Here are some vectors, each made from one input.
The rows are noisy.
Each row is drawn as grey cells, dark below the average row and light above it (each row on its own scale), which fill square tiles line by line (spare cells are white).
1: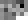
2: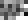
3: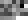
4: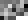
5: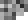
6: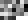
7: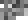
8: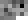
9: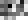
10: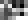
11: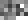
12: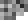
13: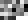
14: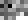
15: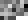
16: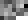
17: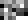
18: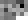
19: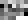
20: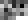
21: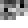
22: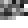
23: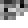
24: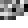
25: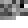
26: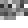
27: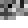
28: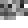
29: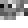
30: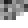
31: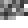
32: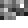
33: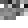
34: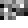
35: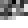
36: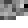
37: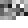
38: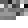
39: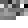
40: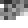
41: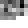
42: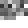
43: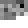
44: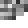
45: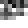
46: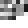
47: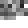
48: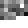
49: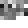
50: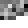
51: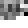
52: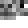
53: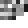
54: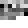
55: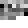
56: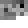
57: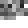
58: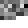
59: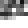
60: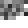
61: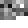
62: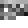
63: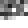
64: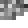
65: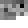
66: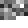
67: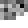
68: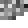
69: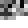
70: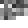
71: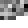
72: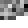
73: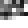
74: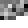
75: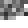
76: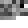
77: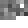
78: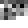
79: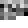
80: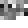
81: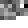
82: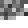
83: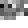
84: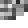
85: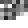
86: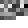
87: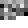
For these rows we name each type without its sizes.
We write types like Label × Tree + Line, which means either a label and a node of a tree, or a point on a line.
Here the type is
Bool × Bool × Bool × Bool × Line.
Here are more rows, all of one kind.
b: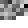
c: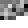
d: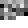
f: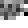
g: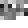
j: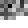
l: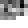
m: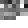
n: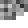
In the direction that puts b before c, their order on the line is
l, j, n, f, g, m, b, d, c.
